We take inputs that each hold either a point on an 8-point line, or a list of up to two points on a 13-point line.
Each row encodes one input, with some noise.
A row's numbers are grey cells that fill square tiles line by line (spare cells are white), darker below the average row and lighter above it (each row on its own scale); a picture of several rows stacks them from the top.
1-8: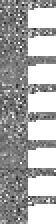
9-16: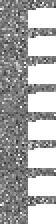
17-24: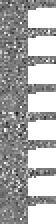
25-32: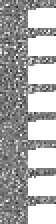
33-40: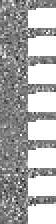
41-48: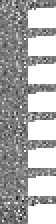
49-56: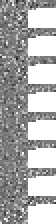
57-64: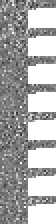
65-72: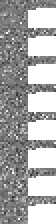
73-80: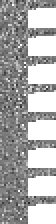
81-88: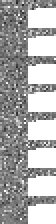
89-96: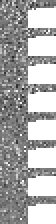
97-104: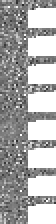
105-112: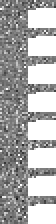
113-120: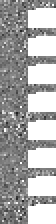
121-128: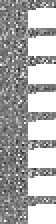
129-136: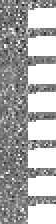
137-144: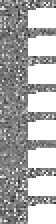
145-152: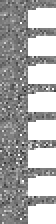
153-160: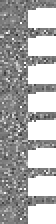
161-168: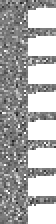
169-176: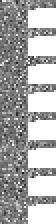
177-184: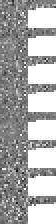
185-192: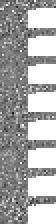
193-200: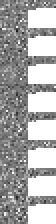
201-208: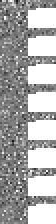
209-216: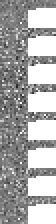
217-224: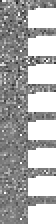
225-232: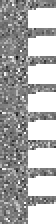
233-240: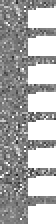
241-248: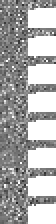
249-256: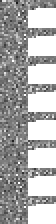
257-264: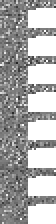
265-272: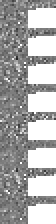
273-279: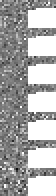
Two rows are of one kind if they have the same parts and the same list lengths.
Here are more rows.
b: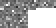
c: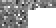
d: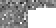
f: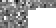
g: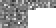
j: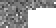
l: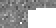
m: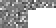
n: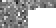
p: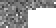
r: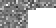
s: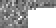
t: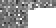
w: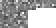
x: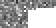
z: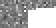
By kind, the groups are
b, g, m, r, w
c, f, n, s, t, x, z
d, l
j, p

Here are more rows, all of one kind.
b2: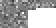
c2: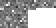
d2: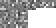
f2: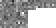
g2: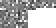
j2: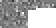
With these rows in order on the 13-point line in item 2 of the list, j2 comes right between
d2 and f2.
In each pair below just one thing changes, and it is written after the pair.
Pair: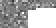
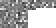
the place on the 13-point line in item 1 of the list
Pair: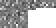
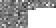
the place on the 13-point line in item 1 of the list
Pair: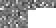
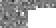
the place on the 13-point line in item 1 of the list
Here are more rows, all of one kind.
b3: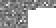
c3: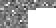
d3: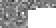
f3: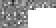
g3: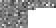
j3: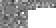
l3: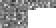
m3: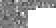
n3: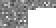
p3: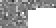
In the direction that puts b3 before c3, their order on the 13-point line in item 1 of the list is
d3, p3, m3, j3, f3, l3, g3, n3, b3, c3.
